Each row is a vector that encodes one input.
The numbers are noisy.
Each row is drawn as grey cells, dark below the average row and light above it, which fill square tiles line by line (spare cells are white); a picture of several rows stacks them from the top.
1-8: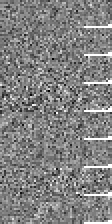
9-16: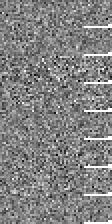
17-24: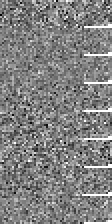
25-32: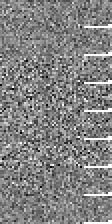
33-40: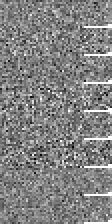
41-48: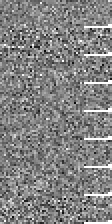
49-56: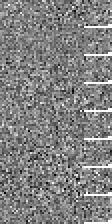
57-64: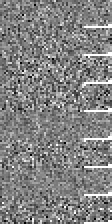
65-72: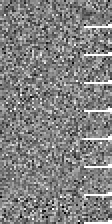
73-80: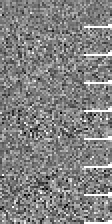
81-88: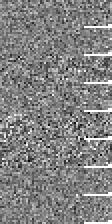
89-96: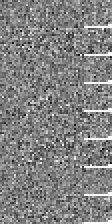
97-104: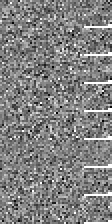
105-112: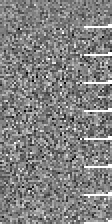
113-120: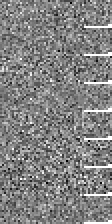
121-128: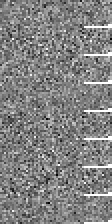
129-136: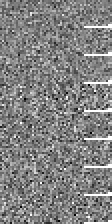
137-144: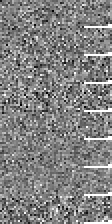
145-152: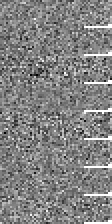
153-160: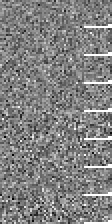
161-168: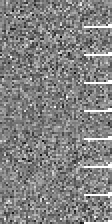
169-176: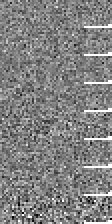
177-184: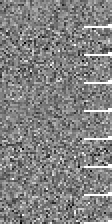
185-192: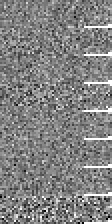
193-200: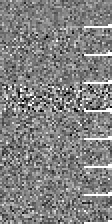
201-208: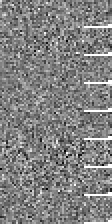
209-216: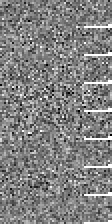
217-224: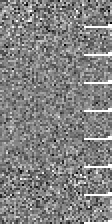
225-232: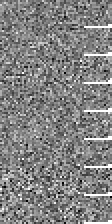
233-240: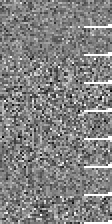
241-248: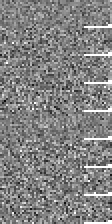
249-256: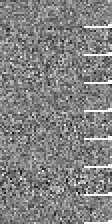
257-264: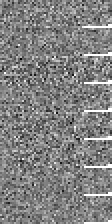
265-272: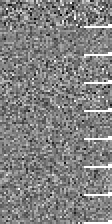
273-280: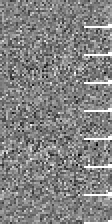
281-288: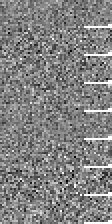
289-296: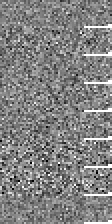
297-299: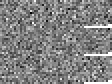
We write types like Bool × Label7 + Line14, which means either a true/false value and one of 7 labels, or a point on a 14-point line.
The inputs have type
Circle9 + Circle18.
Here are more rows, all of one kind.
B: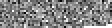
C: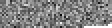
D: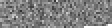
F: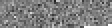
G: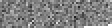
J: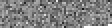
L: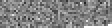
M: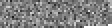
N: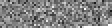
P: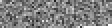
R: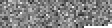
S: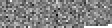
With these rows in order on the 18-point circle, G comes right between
B and R.
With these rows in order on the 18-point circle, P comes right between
F and J.
